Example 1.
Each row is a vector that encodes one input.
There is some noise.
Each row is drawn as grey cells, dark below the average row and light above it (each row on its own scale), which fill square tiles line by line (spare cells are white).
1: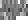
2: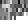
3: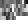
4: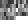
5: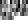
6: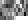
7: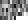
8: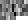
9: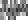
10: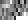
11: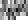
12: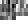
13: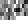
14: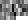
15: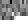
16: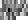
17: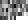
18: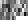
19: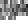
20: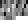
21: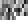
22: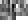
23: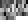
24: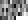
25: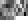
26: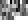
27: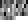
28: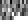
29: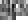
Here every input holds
a point on a 6-point line.
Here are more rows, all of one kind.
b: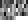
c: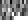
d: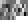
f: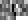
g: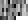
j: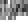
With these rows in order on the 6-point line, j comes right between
d and f.
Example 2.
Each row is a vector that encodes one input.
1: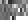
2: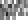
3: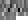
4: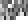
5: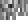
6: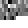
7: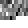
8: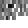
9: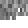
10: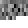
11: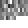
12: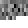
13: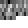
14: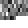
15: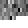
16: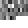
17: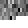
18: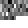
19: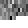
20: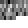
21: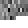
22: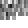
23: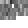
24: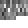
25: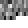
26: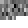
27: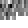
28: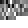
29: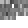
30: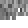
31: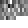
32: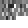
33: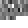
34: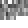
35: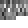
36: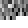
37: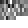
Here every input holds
three true/false values.
